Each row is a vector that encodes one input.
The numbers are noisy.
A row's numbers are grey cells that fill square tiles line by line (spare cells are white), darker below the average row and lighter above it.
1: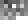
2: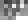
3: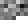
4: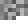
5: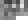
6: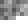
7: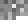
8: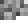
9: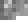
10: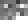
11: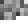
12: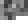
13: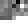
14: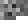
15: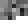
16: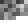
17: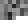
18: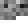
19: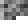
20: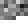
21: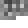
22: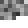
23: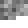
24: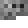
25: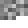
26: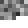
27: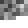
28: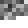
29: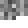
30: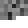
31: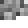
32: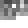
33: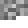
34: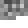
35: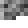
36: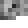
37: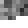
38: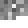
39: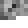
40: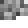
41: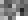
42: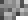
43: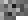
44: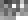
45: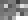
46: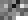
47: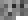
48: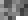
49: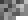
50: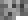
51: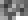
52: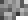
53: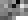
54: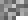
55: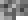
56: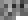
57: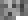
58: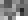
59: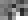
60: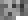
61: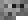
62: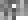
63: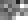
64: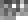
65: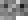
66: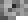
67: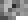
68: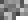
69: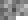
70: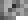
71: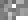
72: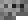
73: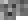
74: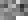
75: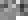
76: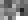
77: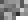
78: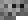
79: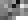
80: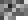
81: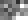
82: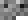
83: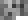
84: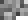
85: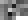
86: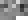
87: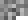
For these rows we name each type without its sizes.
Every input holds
a point on a line, together with either a fixed value, or three true/false values.
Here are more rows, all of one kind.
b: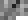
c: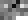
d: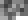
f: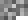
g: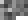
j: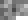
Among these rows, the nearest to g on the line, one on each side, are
b and d.
